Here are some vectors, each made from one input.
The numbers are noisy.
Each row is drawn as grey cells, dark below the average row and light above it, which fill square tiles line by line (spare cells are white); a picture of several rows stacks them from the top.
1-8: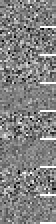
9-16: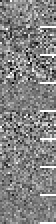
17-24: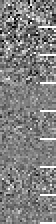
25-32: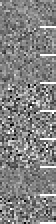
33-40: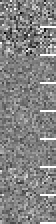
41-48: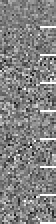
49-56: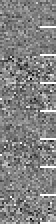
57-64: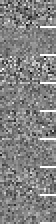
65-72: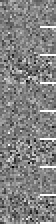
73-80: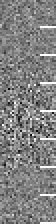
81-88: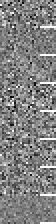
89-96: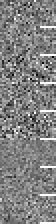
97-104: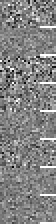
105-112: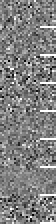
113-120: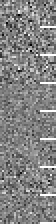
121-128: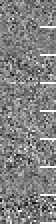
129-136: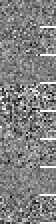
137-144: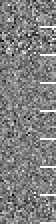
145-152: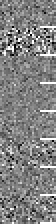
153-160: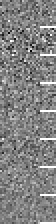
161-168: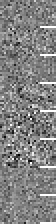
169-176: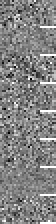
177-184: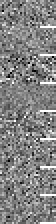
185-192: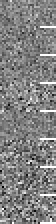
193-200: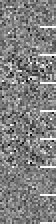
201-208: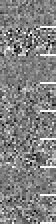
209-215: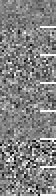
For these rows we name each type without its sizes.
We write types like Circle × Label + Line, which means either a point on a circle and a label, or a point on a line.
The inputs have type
Bool × Circle + Line.
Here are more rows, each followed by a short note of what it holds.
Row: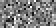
a point on a circle and a true/false value
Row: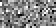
a point on a circle and a true/false value
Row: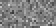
a point on a circle and a true/false value
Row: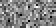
a point on a circle and a true/false value
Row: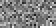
a point on a line
